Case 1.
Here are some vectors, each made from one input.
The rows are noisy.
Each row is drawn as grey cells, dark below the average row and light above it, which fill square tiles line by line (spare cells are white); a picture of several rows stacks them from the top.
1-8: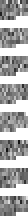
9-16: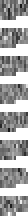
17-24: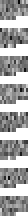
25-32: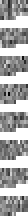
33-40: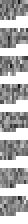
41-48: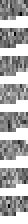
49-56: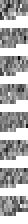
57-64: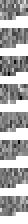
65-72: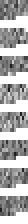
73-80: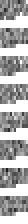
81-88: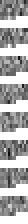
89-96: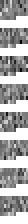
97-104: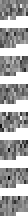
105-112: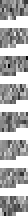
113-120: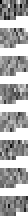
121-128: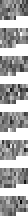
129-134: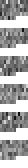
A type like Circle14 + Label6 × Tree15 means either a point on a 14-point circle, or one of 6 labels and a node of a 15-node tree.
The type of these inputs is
Line6 × Line6 × (Line6 + Tree13).
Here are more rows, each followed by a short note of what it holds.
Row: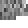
a point on each of three 6-point lines
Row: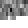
a point on each of two 6-point lines and a node of a 13-node tree
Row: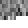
a point on each of two 6-point lines and a node of a 13-node tree
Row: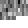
a point on each of three 6-point lines
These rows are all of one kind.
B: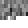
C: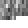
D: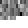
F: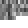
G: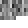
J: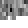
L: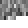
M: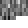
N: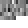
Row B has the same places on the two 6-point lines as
C, J and M.
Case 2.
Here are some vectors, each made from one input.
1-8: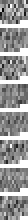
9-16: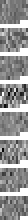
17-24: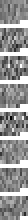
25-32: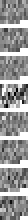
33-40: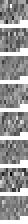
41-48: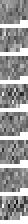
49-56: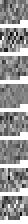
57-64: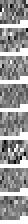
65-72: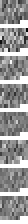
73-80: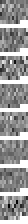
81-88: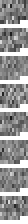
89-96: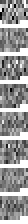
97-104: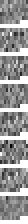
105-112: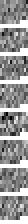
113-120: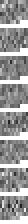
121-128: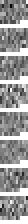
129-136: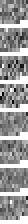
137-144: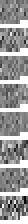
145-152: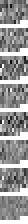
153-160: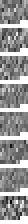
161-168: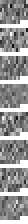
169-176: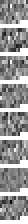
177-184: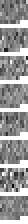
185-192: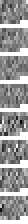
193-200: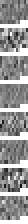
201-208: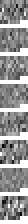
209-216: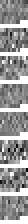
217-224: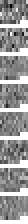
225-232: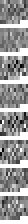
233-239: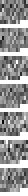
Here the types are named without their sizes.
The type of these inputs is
Circle × (Circle + Label).
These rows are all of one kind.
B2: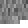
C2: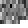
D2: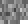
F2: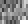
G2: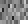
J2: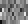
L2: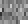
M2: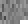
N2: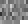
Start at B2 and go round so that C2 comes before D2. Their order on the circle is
B2, G2, C2, J2, N2, F2, L2, M2, D2.
